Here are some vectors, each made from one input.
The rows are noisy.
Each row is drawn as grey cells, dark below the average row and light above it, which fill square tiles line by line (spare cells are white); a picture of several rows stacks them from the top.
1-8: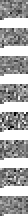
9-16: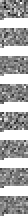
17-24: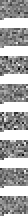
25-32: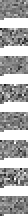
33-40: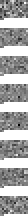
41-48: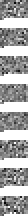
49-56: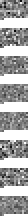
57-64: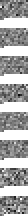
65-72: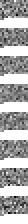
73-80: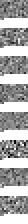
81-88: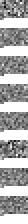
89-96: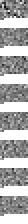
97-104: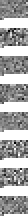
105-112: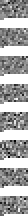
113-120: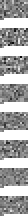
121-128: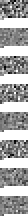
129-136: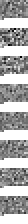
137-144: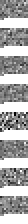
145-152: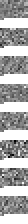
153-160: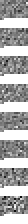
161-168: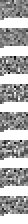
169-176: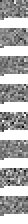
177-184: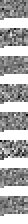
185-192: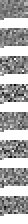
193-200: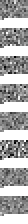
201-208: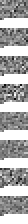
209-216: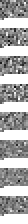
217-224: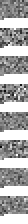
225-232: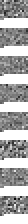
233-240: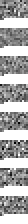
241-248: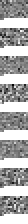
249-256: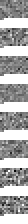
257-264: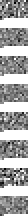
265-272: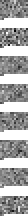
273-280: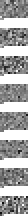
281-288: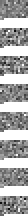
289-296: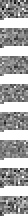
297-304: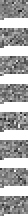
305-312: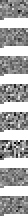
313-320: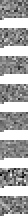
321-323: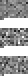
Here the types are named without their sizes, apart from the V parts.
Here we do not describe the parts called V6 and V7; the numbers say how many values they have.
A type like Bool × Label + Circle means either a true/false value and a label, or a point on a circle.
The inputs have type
Label × (Tree + Unit) × V6 + V7.
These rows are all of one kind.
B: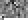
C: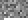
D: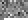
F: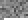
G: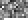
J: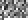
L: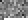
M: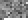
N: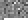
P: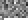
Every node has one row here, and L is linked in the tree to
J.
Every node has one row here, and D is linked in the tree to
C.
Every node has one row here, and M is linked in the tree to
G and J.
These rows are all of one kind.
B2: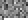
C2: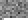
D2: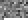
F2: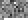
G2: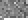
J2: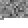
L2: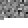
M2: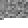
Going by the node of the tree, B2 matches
D2 and L2.
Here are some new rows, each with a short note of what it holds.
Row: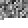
a label, a node of a tree and a value of V6
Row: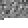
a label, a node of a tree and a value of V6
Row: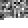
a value of V7
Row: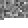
a label and a value of V6
